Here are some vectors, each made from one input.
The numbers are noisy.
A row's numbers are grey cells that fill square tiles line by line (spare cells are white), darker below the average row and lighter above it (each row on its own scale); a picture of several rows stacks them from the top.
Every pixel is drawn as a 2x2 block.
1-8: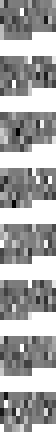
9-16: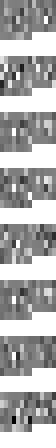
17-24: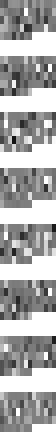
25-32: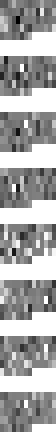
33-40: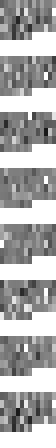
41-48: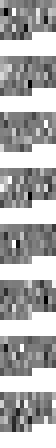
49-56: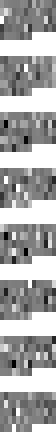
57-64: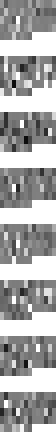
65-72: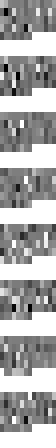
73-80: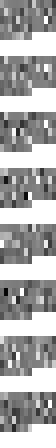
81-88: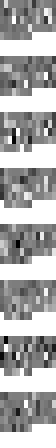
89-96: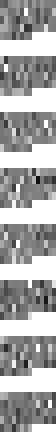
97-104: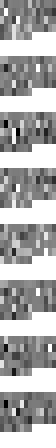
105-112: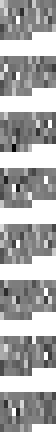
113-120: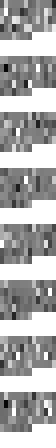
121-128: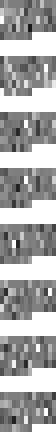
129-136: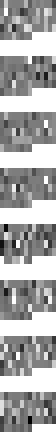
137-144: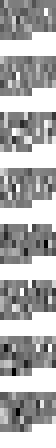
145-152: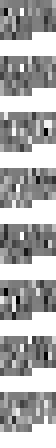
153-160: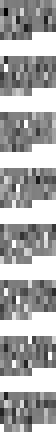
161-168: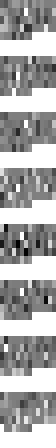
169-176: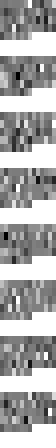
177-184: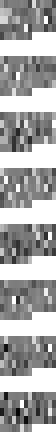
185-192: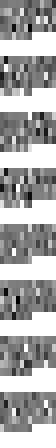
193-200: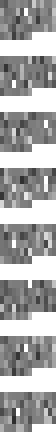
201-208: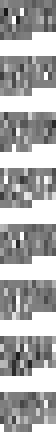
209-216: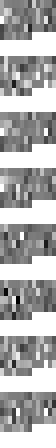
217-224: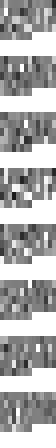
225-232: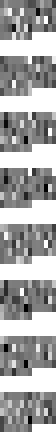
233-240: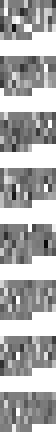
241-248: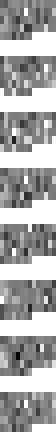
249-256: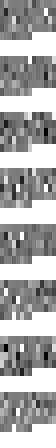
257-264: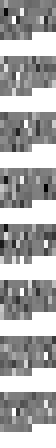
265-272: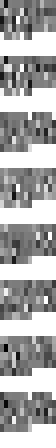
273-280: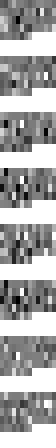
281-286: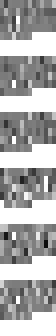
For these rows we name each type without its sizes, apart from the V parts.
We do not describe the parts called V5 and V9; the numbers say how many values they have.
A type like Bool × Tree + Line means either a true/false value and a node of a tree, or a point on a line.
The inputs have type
Bool × (Circle + Line) × V9 + V5.
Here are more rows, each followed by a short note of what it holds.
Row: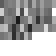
a value of V5
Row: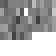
a value of V5
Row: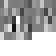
a point on a circle, a true/false value and a value of V9
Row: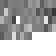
a point on a line, a true/false value and a value of V9
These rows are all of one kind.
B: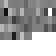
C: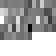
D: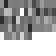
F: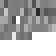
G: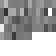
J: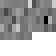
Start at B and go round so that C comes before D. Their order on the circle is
B, G, F, J, C, D.
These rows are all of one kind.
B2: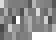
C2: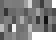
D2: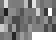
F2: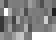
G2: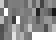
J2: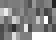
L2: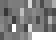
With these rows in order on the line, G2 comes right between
B2 and F2.
